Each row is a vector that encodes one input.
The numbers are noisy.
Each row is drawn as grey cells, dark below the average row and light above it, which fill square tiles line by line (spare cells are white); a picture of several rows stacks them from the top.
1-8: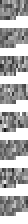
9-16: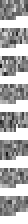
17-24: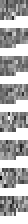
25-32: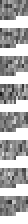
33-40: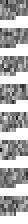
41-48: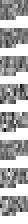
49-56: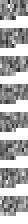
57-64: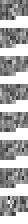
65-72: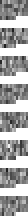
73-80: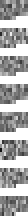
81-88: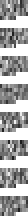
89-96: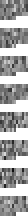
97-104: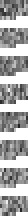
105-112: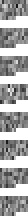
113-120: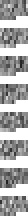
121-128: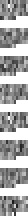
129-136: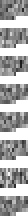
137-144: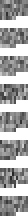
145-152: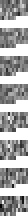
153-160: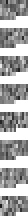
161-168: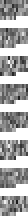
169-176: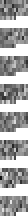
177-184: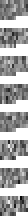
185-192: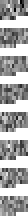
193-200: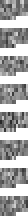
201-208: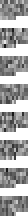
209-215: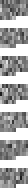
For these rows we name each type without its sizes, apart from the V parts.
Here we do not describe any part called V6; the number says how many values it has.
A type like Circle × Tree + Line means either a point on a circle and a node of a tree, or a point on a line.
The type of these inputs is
Bool × V6 + Line.
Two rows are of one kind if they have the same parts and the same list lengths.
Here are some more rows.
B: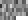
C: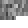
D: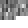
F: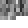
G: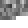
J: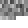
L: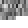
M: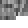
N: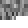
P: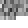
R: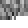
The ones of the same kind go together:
B, F, J, L, P
C, D, G, M, N, R

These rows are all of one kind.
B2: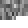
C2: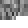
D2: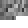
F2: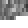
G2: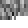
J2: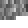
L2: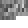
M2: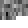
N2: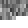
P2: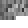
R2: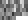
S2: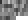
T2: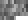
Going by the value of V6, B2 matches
C2, G2, M2 and N2.
